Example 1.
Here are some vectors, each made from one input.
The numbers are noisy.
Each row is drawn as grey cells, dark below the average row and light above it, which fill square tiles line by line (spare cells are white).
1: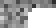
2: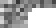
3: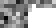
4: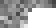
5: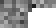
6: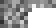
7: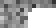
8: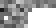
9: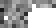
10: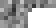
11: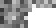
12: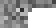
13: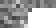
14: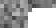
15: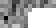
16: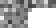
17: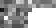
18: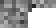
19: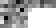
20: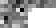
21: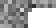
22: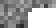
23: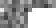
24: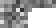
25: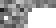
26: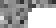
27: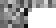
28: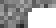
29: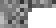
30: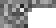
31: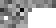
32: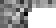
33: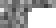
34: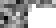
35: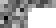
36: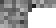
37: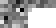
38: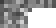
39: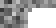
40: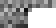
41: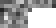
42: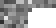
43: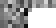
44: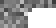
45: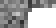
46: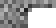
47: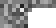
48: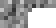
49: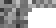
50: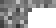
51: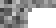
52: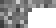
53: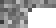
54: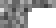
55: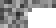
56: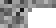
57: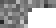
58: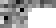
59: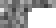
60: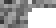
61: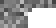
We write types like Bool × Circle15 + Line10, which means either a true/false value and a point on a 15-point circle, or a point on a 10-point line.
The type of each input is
Tree8 × Tree8.
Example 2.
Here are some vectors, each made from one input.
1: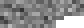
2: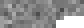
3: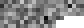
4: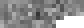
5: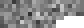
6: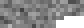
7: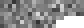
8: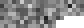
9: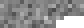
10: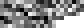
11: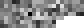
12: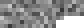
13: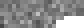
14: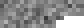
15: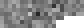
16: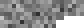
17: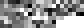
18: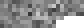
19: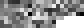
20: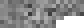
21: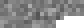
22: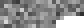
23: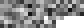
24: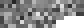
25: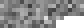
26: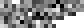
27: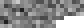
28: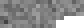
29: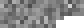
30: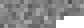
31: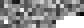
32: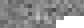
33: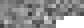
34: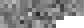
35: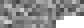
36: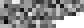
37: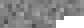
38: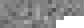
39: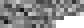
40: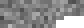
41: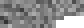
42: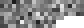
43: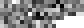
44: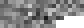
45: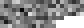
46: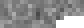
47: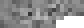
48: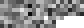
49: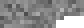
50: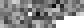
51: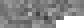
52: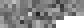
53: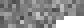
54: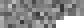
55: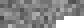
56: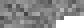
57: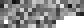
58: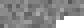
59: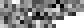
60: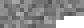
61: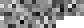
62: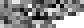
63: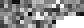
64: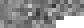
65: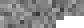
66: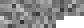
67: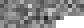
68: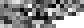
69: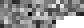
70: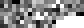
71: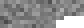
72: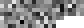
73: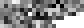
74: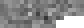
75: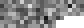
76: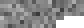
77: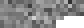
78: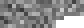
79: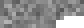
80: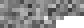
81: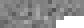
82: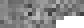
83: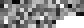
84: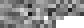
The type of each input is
Label5 + Line8.
